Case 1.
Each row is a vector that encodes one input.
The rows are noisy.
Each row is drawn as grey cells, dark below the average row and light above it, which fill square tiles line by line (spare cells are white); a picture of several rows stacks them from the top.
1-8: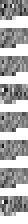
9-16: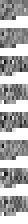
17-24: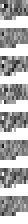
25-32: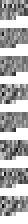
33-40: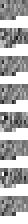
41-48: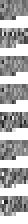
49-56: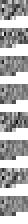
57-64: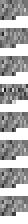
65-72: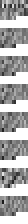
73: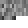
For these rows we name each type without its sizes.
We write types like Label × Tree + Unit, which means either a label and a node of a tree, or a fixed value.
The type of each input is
Line + Tree.
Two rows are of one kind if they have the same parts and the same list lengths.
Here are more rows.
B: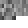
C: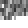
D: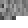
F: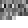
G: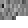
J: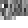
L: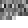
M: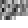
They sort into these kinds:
B, D, G
C, F, J, L, M

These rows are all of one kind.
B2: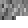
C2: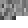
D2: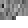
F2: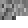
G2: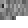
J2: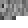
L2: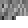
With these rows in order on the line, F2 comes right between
B2 and C2.
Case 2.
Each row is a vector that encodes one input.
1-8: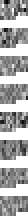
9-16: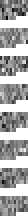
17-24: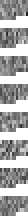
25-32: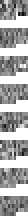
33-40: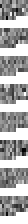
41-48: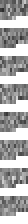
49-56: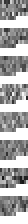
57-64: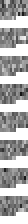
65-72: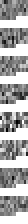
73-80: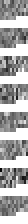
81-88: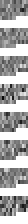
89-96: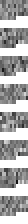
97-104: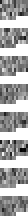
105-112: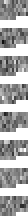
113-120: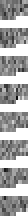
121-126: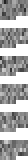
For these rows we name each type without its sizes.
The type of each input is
Bool × Circle + Unit.
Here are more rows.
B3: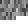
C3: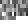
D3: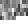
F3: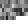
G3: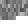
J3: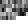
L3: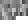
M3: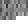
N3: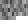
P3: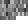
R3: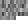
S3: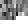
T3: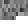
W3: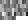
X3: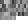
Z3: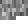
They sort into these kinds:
B3, C3, D3, G3, L3, M3, N3, P3, R3, S3, T3, W3, X3, Z3
F3, J3

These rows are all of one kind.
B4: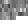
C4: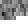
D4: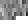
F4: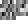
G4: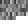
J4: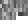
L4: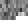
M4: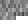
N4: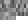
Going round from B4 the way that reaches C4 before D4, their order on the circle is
B4, J4, C4, F4, M4, N4, L4, D4, G4.
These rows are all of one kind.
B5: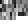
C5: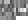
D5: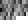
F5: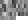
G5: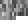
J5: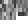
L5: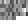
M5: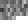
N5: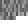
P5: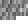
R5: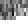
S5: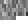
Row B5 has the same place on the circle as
D5 and R5.
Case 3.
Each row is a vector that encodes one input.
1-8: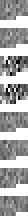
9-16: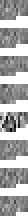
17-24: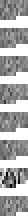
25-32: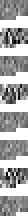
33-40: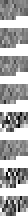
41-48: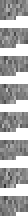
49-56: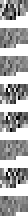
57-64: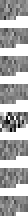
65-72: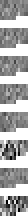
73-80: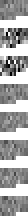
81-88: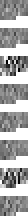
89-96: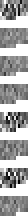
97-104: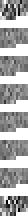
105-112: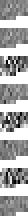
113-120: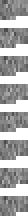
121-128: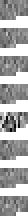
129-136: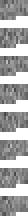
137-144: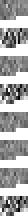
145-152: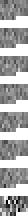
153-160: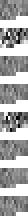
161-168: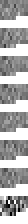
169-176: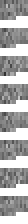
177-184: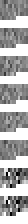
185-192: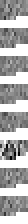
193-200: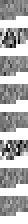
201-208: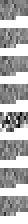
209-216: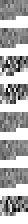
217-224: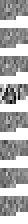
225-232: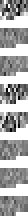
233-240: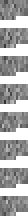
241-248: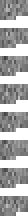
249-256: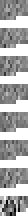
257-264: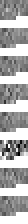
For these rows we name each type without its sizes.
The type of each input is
Bool × Bool × Bool × Bool + Circle + Unit.
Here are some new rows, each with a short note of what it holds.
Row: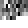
a point on a circle
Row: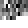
a point on a circle
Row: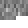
four true/false values
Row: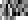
a fixed value
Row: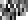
a point on a circle
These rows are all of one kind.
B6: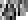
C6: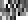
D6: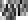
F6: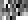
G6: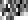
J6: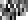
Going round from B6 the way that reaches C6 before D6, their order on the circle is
B6, J6, C6, F6, G6, D6.
